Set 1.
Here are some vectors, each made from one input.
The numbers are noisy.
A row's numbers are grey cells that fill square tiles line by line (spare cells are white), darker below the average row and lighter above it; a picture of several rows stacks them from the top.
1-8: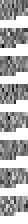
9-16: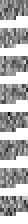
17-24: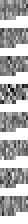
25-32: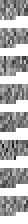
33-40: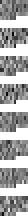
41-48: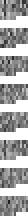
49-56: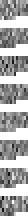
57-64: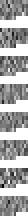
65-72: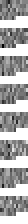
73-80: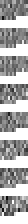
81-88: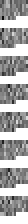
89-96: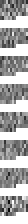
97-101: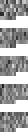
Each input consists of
either a point on a 5-point circle, or a point on a 9-point line, or three true/false values.
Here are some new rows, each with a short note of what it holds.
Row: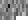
a point on a 9-point line
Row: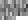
a point on a 5-point circle
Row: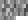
a point on a 5-point circle
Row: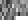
three true/false values
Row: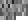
a point on a 9-point line
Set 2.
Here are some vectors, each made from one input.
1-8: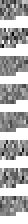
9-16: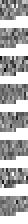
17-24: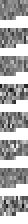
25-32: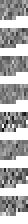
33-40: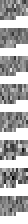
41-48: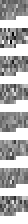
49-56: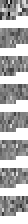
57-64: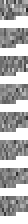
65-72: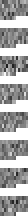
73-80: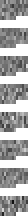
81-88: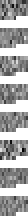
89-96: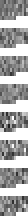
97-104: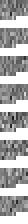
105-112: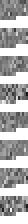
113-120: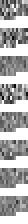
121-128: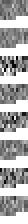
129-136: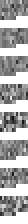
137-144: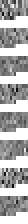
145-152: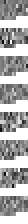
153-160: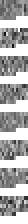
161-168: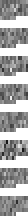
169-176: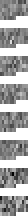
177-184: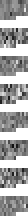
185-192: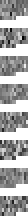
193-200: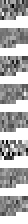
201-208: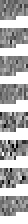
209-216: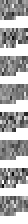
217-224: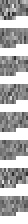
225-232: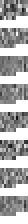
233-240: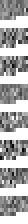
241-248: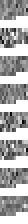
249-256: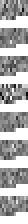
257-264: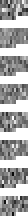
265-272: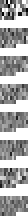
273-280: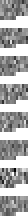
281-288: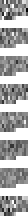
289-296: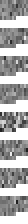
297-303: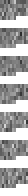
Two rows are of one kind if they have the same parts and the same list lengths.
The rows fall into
2 kinds.
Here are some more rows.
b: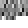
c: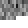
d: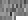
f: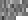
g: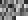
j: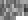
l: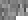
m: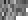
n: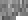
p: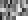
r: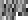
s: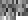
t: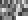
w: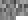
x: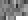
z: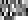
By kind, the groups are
b, g, p, r, s, t
c, d, f, j, l, m, n, w, x, z

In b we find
a point on a 10-point circle.
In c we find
a point on a 10-point line and five true/false values.
